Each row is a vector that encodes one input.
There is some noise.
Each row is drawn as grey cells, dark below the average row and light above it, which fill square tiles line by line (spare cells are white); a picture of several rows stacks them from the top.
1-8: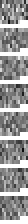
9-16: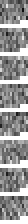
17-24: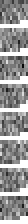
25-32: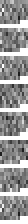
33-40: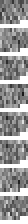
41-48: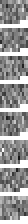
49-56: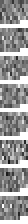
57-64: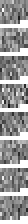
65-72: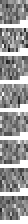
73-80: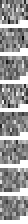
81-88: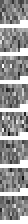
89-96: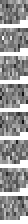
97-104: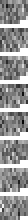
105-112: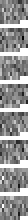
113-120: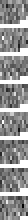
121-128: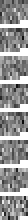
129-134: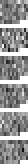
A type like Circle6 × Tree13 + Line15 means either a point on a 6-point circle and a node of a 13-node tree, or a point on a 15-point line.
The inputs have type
List2(Line11).
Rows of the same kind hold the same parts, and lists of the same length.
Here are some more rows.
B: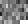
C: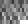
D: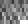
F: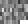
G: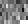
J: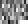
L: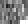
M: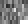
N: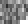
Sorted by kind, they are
B, F, G
C, D, L, M, N
J

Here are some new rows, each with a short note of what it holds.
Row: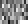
the empty list
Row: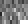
a list of one item
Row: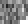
a list of one item
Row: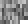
a list of two items
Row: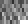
a list of one item
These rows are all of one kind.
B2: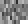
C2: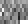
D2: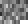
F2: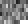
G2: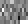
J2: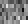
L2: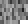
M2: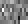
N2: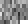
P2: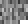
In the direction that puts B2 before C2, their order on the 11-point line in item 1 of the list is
J2, L2, P2, F2, D2, M2, G2, B2, C2, N2.
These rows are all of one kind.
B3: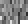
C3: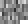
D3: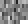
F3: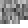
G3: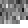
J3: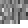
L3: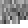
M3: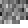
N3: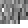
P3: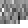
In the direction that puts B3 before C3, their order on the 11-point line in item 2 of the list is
P3, N3, J3, B3, L3, F3, M3, G3, C3, D3.
